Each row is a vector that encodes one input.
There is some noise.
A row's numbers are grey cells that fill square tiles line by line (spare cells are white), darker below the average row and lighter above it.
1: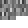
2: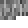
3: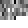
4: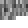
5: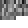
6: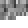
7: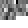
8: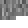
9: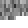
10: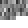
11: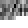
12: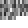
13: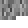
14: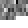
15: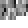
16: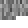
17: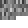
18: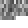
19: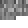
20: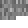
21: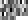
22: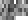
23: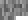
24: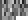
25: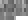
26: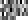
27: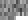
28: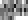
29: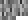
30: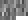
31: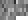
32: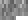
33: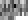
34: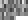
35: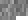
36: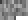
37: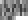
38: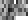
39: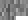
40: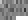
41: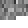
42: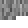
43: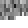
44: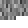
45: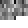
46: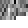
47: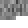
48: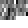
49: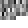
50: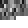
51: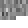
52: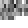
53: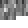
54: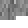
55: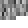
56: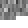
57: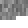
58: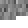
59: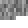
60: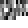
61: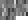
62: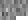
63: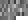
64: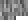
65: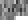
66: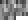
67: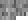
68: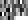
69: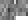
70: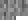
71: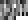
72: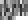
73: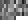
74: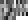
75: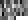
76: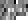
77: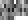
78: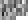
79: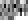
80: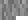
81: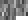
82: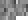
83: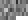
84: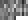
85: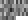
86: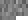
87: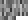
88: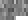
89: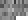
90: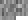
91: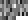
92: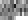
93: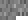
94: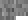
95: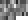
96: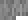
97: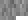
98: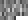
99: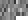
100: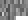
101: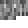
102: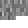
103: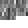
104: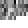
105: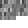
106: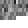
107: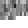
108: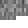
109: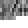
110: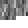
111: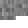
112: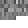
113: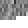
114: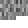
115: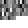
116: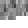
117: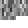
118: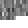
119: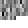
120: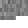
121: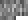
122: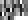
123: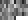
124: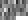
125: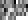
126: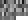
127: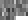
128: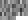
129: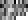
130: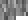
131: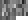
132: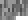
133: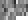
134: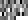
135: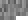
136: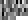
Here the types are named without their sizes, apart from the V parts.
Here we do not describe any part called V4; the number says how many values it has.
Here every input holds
a list of items, each a true/false value and a value of V4.
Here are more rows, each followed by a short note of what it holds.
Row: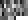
the empty list
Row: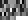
the empty list
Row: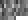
the empty list
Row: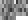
a list of two items
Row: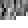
the empty list
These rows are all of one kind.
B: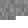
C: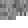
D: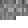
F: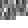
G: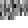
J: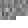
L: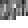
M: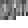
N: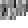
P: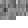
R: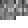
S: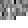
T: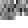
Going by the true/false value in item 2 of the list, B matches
F, J and M.
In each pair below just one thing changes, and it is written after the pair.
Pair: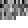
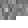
the true/false value in item 2 of the list
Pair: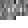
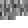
the true/false value in item 1 of the list
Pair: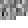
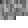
the true/false value in item 2 of the list
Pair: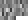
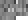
the value of V4 in item 1 of the list
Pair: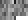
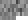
the true/false value in item 2 of the list
